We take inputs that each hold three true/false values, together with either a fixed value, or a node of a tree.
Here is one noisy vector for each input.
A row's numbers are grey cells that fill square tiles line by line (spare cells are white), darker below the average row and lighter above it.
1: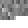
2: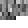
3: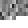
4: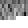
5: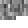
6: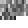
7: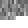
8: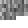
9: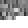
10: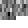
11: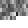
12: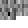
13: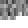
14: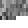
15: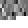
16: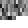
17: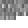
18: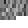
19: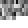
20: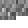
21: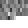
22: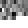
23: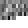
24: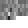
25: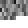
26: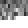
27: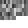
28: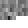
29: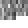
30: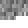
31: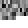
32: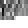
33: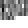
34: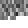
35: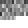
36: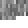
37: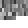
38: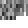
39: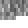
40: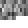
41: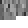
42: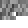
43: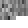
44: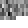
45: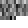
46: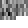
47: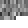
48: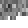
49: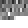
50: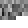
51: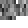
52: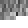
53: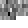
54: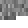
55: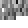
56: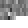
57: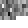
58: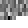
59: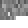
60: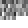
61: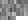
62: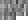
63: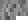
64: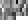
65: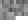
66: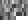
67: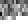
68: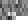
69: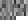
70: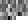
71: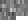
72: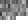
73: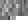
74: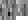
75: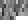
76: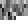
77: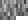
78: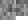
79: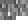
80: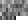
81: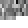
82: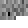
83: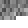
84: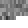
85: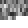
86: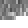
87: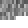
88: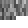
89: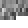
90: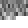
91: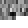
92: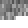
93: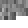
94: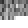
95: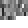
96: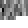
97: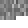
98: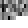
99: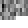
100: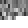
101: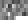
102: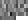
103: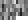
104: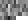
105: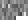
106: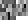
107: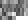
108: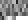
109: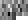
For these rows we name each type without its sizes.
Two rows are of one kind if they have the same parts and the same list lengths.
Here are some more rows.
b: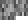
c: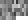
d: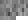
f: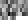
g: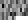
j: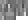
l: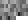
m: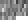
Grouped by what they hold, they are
b, d, f, g
c, j, l, m

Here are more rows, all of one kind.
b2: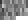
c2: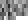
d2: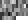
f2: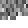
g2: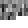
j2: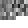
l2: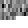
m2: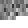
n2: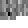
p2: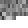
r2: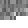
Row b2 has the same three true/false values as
d2, f2, m2 and n2.
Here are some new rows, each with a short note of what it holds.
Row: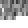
three true/false values
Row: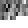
a node of a tree and three true/false values
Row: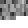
a node of a tree and three true/false values
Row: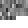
three true/false values
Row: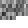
three true/false values
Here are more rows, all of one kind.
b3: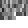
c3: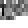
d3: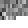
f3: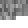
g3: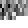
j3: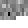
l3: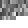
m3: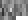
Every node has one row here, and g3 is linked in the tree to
j3.
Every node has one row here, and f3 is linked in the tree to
b3, j3 and m3.
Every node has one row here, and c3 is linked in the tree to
m3.
